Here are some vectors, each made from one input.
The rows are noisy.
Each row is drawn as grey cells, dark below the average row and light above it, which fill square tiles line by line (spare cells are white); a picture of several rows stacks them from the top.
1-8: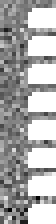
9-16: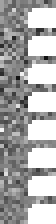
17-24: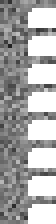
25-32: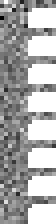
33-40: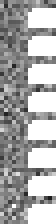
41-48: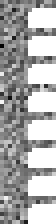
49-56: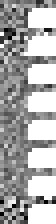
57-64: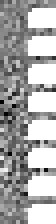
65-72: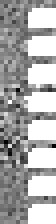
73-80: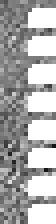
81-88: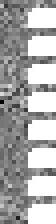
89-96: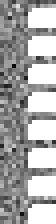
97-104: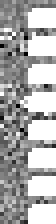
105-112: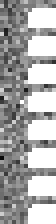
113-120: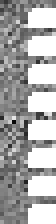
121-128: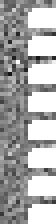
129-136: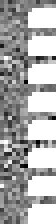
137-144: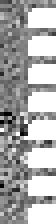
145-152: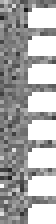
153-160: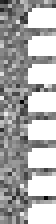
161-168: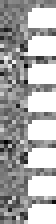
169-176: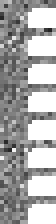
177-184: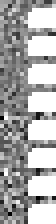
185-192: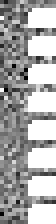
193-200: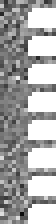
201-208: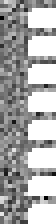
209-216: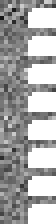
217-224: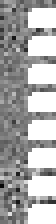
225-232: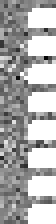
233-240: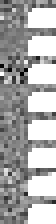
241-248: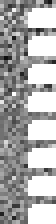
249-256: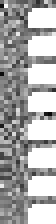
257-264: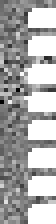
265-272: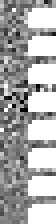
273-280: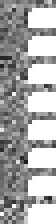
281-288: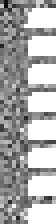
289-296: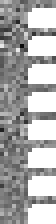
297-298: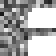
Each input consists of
a list of up to two points on a 13-point line.
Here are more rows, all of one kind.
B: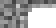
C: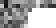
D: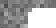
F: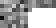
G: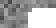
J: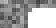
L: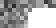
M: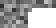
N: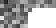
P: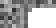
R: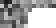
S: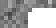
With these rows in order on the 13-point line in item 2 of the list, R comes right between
F and M.
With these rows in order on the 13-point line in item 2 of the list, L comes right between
J and M.
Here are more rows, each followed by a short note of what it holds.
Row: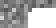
a list of one item
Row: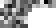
the empty list
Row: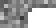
a list of one item
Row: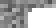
a list of one item
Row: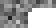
a list of two items
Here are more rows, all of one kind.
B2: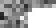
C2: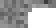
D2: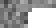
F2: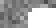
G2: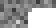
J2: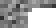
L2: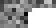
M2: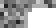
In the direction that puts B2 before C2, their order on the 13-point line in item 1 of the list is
B2, G2, J2, L2, D2, M2, F2, C2.
